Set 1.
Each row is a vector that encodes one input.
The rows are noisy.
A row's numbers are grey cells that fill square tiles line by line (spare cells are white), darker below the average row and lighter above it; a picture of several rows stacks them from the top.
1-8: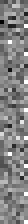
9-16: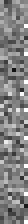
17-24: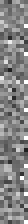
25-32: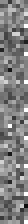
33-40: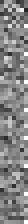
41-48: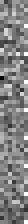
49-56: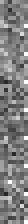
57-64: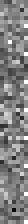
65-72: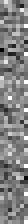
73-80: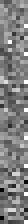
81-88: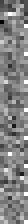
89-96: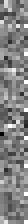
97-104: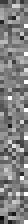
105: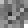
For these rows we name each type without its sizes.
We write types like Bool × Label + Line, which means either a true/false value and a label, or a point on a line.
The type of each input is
(Bool × Bool × Bool × Bool + Line) × Line.
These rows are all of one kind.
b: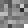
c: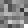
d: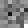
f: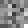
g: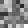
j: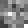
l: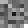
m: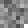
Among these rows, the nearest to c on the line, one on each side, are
b and j.
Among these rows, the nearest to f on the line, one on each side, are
b and m.
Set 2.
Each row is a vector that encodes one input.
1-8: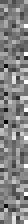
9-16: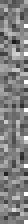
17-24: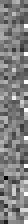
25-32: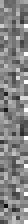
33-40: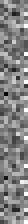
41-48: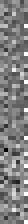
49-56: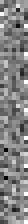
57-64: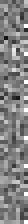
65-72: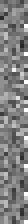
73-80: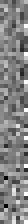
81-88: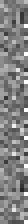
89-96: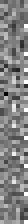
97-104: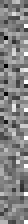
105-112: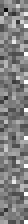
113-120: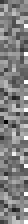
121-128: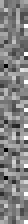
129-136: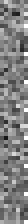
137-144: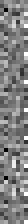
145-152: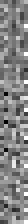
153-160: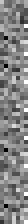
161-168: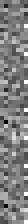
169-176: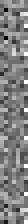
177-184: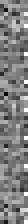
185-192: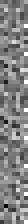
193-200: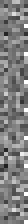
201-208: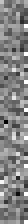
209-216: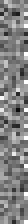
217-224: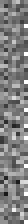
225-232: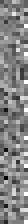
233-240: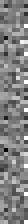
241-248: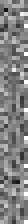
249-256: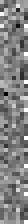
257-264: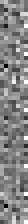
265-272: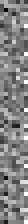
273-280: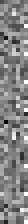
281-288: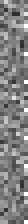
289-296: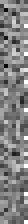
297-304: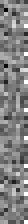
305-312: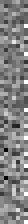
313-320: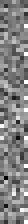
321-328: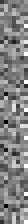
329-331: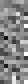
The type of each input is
Line9 × Line10 + List2(Circle10).
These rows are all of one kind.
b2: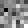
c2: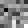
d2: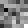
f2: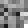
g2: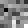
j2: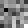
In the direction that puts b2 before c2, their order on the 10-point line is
b2, j2, f2, c2, g2, d2.
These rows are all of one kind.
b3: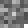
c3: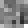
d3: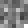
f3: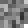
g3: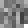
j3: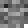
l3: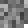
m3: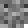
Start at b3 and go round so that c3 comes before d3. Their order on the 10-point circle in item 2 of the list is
b3, f3, c3, m3, d3, j3, g3, l3.
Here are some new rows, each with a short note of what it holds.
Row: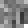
a list of two items
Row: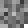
a list of two items
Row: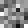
the empty list
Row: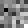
a point on a 9-point line and a point on a 10-point line
